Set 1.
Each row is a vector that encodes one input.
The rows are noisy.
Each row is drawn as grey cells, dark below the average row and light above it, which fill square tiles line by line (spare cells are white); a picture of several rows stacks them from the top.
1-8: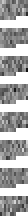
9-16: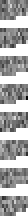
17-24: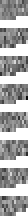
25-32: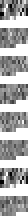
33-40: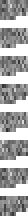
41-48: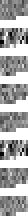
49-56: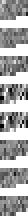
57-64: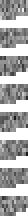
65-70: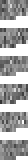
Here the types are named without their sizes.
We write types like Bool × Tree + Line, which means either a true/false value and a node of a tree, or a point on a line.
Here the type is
List(Line).
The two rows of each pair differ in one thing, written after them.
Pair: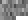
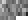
the place on the line in item 1 of the list
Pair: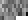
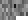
the place on the line in item 1 of the list
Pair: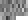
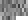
the place on the line in item 2 of the list
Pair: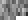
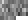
the place on the line in item 2 of the list
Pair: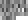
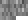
the place on the line in item 1 of the list
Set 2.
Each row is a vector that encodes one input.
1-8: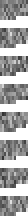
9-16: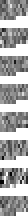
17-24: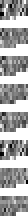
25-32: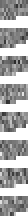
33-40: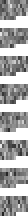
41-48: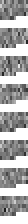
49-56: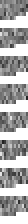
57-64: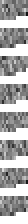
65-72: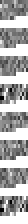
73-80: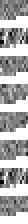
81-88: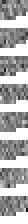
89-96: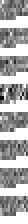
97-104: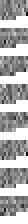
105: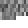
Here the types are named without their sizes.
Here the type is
List(Circle).
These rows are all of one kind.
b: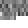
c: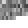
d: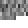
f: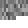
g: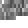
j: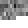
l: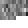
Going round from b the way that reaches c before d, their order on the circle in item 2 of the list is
b, f, l, c, g, j, d.
